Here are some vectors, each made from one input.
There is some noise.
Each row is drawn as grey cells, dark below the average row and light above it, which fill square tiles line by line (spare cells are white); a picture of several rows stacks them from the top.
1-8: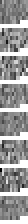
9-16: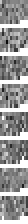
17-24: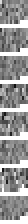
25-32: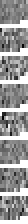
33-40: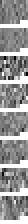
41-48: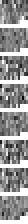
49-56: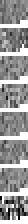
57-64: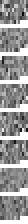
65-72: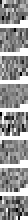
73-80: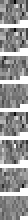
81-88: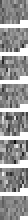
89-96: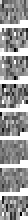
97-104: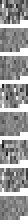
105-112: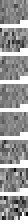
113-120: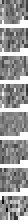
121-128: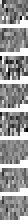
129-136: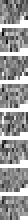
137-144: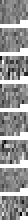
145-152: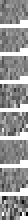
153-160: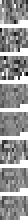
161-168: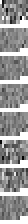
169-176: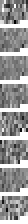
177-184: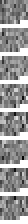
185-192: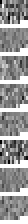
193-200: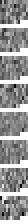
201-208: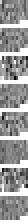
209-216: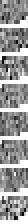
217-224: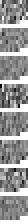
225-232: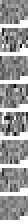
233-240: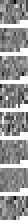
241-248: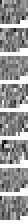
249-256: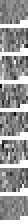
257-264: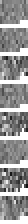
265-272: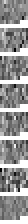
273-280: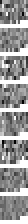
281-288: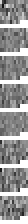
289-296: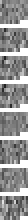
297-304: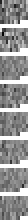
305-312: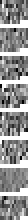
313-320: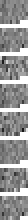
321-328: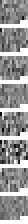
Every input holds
either a point on a 10-point line, or a list of up to two points on an 11-point line.
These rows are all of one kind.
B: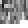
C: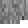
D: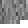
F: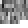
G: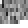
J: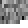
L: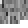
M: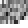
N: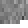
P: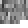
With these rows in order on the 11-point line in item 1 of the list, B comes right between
D and G.
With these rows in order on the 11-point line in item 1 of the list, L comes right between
F and J.
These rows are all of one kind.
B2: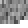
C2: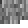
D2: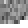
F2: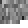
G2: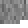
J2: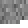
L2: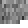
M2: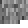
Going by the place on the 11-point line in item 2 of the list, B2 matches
D2 and G2.
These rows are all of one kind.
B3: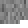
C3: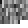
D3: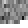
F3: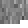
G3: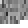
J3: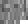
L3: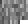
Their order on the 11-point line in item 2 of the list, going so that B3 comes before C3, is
D3, G3, B3, C3, J3, L3, F3.
